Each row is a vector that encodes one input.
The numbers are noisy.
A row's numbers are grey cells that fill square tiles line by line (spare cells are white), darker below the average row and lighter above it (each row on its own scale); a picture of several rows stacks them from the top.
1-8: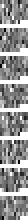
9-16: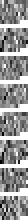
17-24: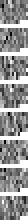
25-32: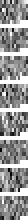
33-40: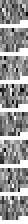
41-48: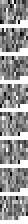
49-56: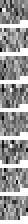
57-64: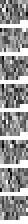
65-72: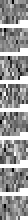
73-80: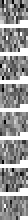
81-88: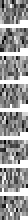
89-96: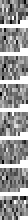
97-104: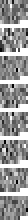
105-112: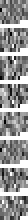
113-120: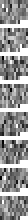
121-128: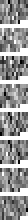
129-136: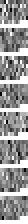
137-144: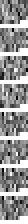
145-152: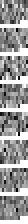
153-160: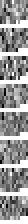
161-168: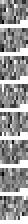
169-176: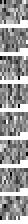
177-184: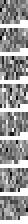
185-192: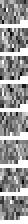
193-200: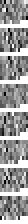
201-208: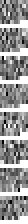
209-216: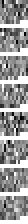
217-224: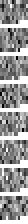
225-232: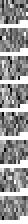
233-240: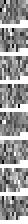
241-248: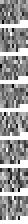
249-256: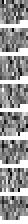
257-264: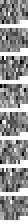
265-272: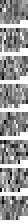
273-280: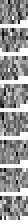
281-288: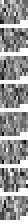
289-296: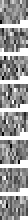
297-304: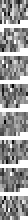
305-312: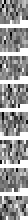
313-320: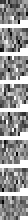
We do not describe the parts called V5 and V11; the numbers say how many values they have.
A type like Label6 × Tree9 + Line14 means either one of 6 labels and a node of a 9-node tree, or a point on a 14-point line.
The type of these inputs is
(Line9 + Line10) × V5 + V11.
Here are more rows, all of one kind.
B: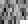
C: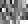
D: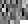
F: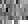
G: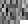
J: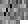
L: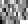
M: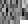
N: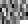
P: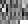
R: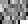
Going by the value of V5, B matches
L and R.
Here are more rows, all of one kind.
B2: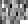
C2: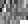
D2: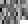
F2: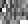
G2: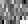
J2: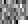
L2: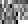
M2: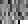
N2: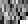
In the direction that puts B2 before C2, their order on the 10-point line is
N2, B2, L2, G2, J2, F2, D2, C2, M2.
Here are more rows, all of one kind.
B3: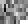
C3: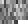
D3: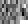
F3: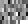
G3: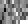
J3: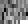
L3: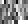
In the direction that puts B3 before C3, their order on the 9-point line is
D3, J3, G3, B3, C3, F3, L3.
